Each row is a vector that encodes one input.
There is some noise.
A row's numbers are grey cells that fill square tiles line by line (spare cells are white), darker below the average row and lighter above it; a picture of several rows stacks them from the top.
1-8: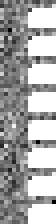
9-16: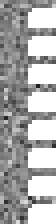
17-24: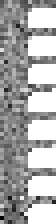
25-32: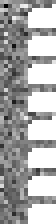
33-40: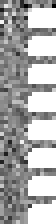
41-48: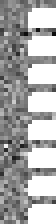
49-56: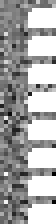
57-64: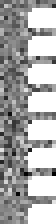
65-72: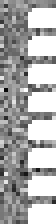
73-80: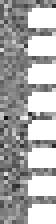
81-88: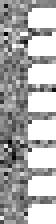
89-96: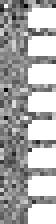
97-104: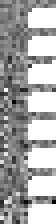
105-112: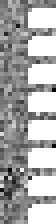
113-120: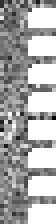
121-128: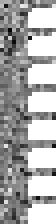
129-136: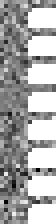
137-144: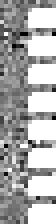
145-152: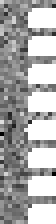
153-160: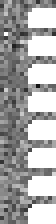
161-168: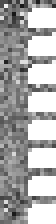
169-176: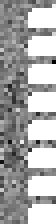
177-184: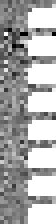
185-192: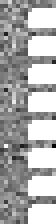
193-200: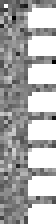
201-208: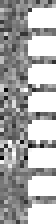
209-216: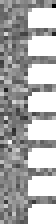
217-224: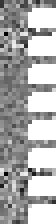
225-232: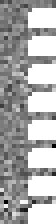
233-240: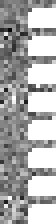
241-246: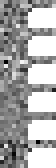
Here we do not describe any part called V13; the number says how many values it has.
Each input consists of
four true/false values, together with either a point on a 10-point line, or a value of V13.
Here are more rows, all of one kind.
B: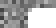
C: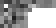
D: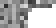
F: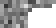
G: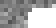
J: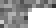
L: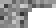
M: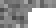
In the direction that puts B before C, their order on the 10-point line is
L, B, J, C, D, F, M, G.
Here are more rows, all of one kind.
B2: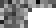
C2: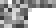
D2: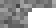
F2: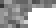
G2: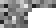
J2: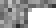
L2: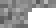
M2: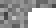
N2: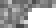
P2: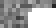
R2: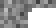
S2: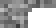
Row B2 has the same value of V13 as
C2, L2 and M2.
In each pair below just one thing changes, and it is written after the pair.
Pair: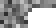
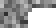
the place on the 10-point line
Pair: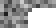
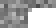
one of the four true/false values
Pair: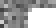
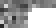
one of the four true/false values
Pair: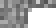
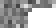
one of the four true/false values
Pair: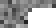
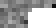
the place on the 10-point line
